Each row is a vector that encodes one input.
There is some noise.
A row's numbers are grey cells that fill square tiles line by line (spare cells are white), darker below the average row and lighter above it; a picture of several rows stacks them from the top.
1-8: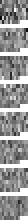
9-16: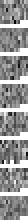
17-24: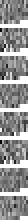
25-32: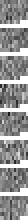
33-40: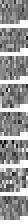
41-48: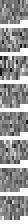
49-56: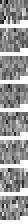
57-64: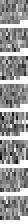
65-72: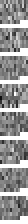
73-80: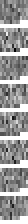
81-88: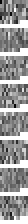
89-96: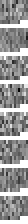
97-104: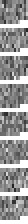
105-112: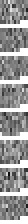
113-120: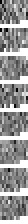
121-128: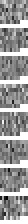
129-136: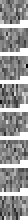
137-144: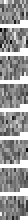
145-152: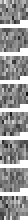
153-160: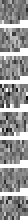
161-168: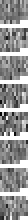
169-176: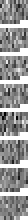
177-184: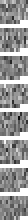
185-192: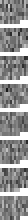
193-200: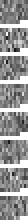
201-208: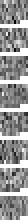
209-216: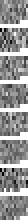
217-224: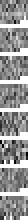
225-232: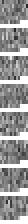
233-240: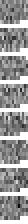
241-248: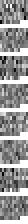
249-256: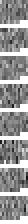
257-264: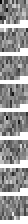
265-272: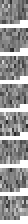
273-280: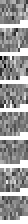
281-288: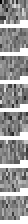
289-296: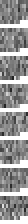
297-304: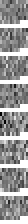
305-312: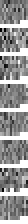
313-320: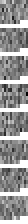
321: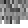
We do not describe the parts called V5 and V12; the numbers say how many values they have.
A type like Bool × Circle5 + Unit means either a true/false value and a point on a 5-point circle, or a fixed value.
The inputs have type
Line8 + Tree7 + (Tree8 + V5) × V12.
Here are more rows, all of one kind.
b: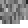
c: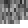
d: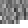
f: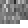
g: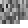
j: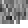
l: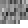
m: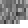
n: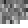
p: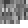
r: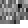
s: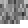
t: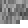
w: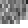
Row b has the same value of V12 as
f, g, j and t.
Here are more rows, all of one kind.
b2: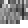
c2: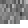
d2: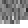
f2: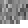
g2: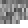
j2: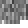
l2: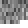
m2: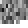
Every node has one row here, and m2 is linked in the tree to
c2, f2 and j2.
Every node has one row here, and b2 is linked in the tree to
f2.
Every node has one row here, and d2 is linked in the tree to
j2.
